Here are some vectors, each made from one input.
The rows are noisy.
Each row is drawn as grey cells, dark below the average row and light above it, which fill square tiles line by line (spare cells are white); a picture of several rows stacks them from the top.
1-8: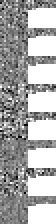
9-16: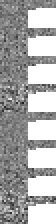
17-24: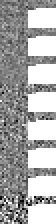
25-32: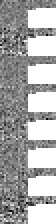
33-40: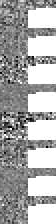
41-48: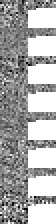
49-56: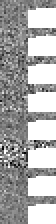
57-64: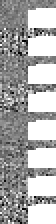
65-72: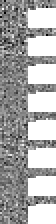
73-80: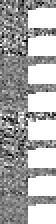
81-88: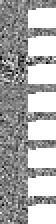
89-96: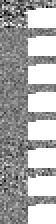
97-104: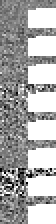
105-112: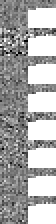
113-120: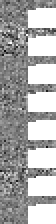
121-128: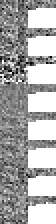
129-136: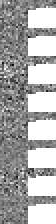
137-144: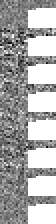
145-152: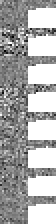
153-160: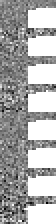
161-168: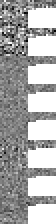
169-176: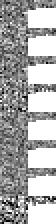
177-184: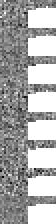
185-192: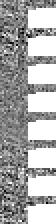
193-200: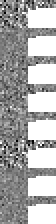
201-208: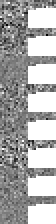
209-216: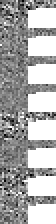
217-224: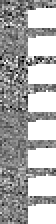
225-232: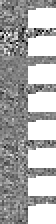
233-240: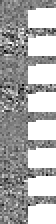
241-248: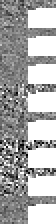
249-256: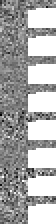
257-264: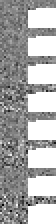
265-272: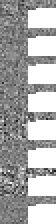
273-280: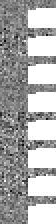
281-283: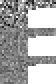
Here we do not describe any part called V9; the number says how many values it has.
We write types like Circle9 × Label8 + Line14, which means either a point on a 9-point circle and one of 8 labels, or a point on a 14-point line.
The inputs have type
List2(Bool × V9).
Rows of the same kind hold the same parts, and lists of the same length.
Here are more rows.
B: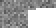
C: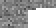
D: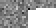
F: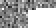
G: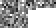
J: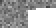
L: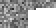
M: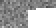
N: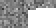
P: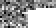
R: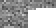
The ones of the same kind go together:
B, J, M, R
C, D, F, G, N, P
L

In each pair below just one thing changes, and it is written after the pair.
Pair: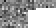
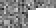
the true/false value in item 2 of the list
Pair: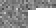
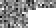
the value of V9 in item 1 of the list
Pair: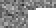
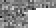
the true/false value in item 2 of the list
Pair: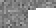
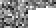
the value of V9 in item 1 of the list
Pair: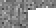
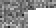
the true/false value in item 2 of the list
